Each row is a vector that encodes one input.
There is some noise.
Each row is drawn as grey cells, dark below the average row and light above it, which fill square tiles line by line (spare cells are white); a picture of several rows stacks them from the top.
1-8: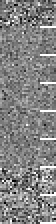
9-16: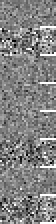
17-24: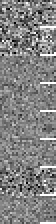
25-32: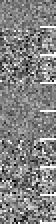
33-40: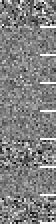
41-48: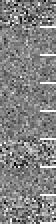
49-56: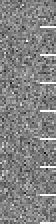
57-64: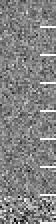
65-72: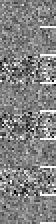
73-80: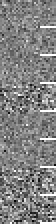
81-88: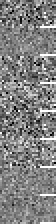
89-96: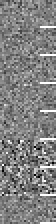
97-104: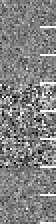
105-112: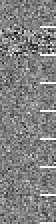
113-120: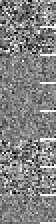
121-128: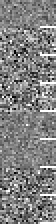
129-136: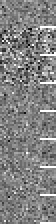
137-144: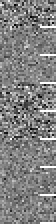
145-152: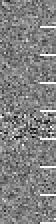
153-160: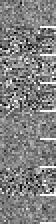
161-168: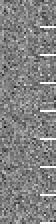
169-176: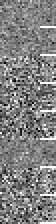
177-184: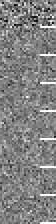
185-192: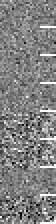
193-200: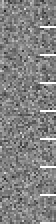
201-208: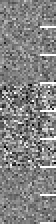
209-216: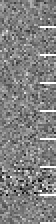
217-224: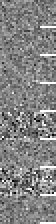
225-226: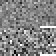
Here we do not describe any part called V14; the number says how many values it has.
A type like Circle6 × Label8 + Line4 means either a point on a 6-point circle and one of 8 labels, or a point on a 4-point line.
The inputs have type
Bool × Circle5 + V14.
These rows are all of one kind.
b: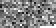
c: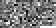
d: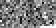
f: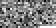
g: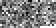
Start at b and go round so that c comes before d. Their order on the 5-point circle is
b, f, c, d, g.
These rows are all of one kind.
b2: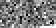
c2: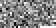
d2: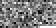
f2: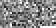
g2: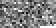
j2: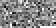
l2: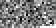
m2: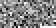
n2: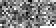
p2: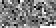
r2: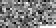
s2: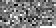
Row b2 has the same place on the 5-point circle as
l2 and p2.
